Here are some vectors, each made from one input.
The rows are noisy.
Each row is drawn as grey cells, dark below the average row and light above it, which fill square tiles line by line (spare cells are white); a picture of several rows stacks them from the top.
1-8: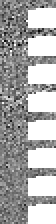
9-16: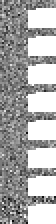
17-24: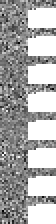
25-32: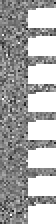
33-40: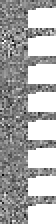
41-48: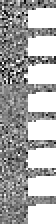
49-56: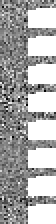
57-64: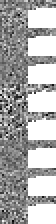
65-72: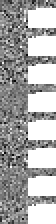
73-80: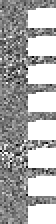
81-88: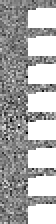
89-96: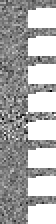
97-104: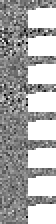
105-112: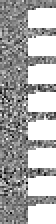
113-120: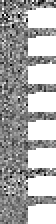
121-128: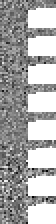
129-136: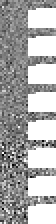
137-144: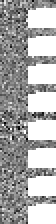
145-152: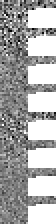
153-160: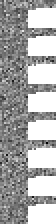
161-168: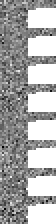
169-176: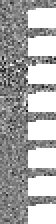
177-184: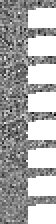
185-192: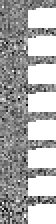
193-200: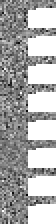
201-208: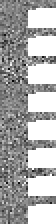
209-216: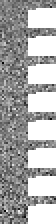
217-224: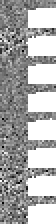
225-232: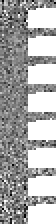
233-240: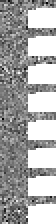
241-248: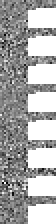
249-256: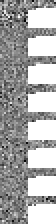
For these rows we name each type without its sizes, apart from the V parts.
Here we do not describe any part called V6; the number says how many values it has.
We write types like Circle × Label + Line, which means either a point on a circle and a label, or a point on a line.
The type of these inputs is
(Bool × Tree + V6) × Line + Circle.
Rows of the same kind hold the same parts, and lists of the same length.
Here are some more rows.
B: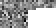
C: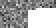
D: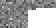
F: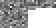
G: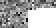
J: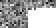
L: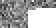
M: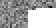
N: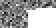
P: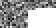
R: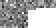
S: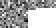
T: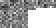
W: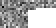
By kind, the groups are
B, C, D, M, P
F, L, N, R, S, T, W
G, J

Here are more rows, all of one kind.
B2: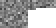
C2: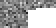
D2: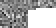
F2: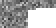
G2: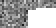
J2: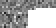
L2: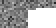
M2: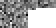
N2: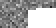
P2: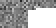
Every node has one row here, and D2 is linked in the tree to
J2 and L2.
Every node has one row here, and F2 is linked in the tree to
N2 and P2.
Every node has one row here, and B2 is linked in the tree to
C2.
